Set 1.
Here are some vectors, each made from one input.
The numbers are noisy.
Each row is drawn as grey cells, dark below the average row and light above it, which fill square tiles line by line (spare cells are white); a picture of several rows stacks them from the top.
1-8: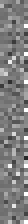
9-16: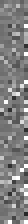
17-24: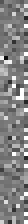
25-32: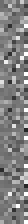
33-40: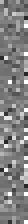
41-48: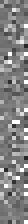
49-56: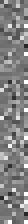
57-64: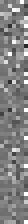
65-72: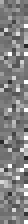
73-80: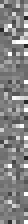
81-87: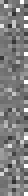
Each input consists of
four true/false values.
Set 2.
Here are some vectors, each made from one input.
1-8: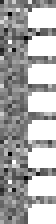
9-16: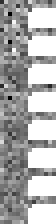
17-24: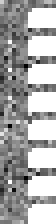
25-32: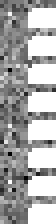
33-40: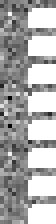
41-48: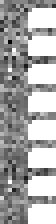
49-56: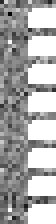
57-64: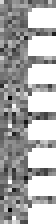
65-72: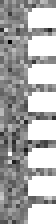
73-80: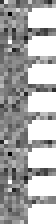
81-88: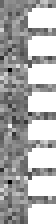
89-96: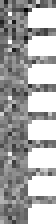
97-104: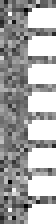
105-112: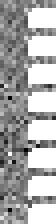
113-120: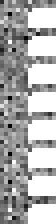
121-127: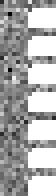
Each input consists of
a point on a 13-point line.
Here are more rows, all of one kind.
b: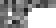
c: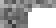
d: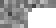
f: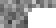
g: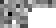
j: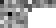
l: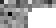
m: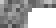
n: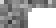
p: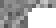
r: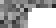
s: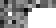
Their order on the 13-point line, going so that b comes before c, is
s, b, r, m, n, c, f, p, d, j, l, g.
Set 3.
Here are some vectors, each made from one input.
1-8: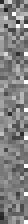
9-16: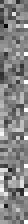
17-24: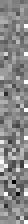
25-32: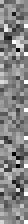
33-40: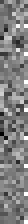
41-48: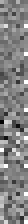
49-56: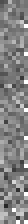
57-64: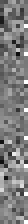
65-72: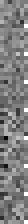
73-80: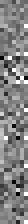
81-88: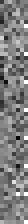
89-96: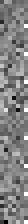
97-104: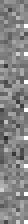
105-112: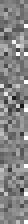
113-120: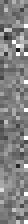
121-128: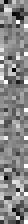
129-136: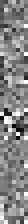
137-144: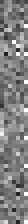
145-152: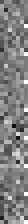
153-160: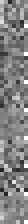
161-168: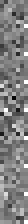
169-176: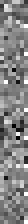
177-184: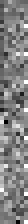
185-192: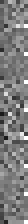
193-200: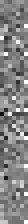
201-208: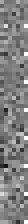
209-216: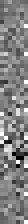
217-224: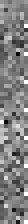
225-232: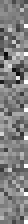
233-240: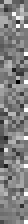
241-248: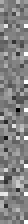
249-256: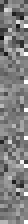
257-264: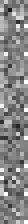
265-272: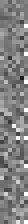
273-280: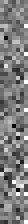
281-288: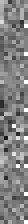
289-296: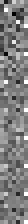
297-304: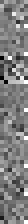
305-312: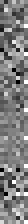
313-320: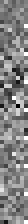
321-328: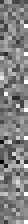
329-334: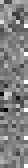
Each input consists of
either a fixed value, or four true/false values.
